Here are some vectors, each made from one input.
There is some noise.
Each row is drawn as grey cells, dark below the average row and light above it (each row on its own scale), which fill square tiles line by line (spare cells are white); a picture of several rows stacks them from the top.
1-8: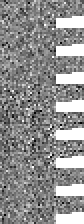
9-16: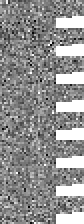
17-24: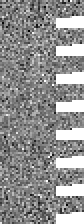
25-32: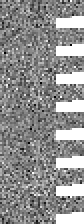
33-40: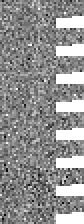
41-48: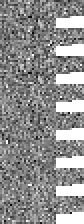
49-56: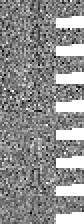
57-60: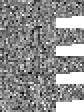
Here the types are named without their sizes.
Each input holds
a label, together with either a fixed value, or a node of a tree.
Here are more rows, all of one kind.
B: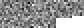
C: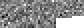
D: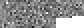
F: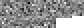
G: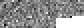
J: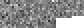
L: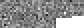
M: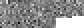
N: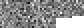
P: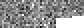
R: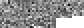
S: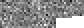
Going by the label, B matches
F and R.
